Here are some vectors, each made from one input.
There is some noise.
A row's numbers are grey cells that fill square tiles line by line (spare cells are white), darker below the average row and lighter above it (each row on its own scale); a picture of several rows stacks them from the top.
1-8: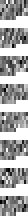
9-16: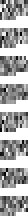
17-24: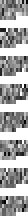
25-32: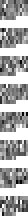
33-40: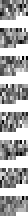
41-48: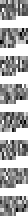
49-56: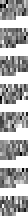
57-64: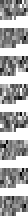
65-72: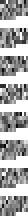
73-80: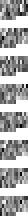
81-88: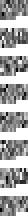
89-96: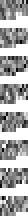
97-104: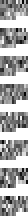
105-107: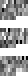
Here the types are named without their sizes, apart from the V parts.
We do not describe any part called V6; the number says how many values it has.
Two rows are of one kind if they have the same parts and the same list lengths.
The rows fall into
2 kinds.
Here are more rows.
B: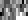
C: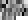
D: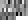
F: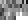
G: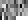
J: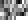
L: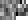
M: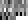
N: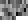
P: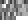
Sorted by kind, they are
B, C, F
D, G, J, L, M, N, P

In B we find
a point on a line and a value of V6.
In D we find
a label and a value of V6.
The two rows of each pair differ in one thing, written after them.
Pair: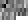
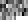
the place on the line
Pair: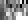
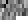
the value of V6
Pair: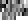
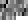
the place on the line
